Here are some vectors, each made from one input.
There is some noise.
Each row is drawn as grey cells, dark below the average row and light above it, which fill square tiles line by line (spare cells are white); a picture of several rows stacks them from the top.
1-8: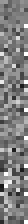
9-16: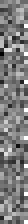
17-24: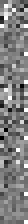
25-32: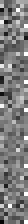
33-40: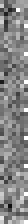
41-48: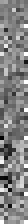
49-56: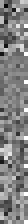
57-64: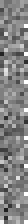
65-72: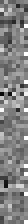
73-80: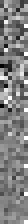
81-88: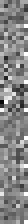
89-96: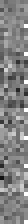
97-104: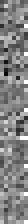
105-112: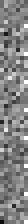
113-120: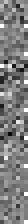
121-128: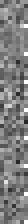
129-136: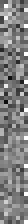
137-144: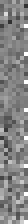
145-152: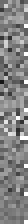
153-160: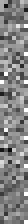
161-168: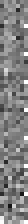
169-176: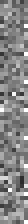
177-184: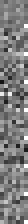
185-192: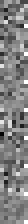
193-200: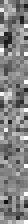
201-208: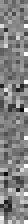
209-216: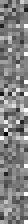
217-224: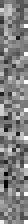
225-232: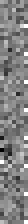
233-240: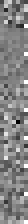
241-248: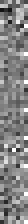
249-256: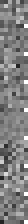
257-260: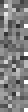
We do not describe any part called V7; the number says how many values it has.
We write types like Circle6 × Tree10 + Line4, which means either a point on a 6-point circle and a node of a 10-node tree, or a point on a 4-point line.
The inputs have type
List3(Line6 × V7).
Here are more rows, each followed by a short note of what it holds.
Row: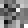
the empty list
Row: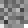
a list of two items
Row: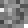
a list of one item
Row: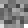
a list of three items
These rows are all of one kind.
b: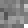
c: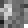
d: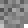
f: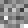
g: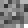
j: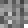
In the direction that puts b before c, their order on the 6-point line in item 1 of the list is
g, f, b, d, j, c.
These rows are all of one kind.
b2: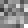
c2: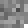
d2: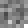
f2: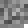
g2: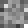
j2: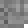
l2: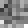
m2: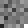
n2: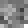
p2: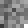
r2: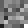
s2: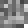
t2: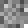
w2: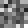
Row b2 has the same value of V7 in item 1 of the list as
d2, p2 and s2.
